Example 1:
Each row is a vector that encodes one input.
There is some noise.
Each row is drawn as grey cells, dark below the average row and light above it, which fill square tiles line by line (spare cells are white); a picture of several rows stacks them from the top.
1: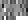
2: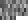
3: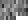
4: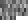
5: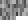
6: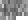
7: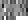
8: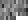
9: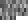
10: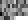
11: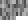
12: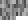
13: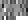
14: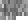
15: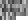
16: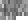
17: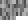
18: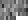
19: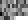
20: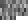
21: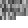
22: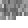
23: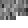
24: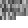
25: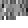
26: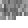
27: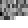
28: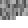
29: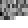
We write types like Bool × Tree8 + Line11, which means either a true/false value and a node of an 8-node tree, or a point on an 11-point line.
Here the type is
Line7.
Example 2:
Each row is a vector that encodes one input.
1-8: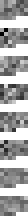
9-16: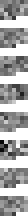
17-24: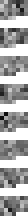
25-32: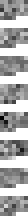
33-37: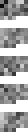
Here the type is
Tree8.
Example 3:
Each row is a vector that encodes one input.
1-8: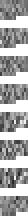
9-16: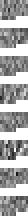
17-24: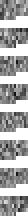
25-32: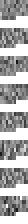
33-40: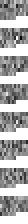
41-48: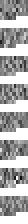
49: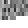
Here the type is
Line9.
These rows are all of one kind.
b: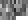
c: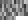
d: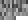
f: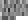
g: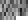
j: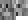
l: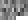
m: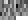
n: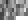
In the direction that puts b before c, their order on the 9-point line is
n, j, m, d, g, f, l, b, c.
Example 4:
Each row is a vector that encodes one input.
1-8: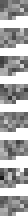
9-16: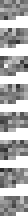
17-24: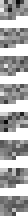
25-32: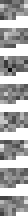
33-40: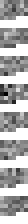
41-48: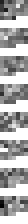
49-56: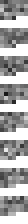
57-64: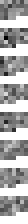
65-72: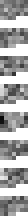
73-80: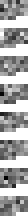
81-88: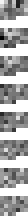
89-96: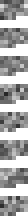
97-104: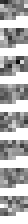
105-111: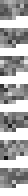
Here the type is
Label11.
